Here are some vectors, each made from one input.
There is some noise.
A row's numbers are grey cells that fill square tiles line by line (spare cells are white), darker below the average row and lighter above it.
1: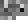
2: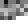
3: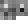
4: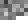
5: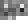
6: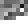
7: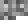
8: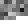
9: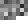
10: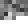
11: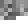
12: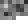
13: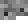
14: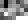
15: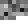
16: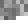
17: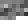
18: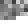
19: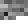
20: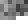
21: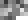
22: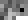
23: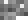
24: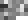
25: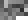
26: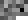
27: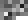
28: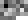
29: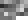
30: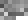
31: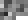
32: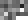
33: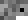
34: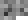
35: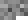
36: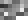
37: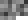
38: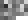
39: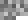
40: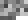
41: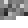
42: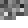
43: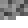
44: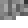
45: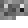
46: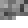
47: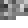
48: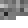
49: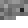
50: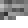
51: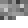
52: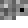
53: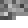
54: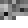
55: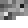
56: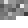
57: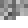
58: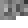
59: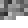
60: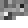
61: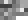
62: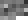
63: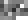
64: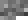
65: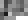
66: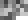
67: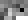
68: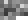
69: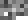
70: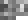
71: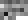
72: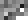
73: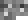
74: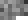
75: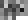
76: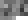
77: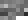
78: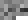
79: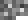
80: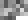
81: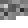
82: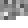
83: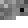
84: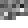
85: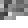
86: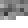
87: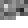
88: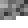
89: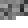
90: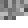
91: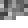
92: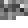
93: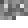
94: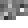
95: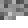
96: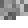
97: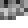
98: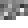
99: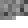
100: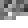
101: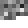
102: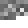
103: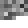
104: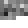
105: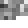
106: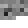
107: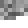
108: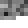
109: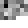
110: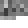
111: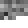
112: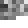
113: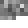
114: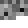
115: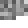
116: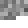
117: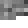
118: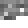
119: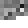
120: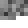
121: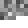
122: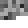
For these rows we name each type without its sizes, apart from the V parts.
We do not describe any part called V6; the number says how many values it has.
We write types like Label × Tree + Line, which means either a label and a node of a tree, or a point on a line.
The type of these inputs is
(Line + V6) × Tree.
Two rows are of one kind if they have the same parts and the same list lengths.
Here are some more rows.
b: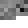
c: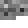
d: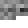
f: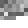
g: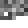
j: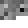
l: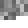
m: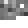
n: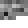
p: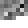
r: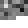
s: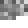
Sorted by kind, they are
b, c, d, j, m, n, r
f, g, l, p, s

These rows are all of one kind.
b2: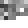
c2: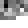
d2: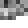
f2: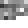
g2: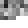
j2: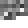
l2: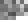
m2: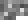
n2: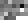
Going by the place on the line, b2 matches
f2, g2 and n2.
